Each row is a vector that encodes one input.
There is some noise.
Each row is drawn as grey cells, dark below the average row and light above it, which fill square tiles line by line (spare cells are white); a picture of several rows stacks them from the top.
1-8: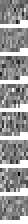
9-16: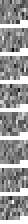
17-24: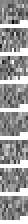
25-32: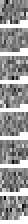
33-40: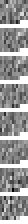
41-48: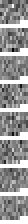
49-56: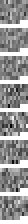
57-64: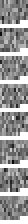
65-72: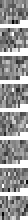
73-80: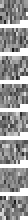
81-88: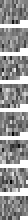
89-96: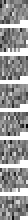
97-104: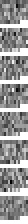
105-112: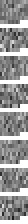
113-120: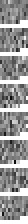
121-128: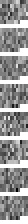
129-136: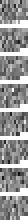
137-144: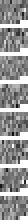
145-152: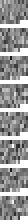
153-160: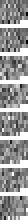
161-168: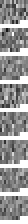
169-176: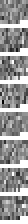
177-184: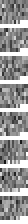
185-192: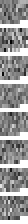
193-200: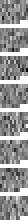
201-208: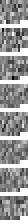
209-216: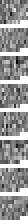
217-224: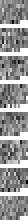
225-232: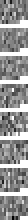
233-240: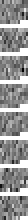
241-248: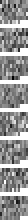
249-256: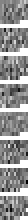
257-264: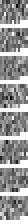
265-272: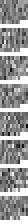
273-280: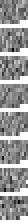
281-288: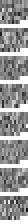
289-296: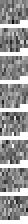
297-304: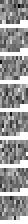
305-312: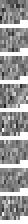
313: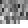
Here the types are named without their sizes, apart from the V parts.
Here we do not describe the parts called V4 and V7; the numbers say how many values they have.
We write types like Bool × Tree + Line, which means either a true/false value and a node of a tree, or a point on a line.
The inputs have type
(Line + V4) × V7 + Tree × Tree.
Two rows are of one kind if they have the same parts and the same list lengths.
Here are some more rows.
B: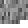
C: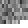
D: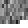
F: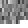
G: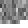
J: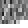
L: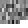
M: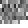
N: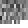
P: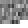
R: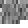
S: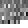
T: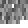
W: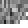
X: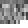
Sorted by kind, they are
B, F, G, L, P, R
C, D, M, W
J, N, S, T, X

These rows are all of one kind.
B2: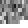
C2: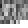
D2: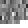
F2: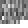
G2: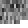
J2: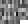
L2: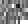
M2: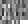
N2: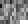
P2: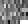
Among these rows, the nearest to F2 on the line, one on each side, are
C2 and L2.
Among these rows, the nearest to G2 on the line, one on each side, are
J2 and M2.
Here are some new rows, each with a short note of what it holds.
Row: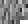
a node of each of two trees
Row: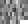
a point on a line and a value of V7
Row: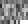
a point on a line and a value of V7
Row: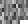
a value of V4 and a value of V7
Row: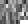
a value of V4 and a value of V7
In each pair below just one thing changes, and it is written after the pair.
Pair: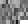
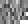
the value of V4
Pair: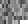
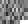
the value of V4
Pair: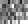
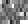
the value of V4
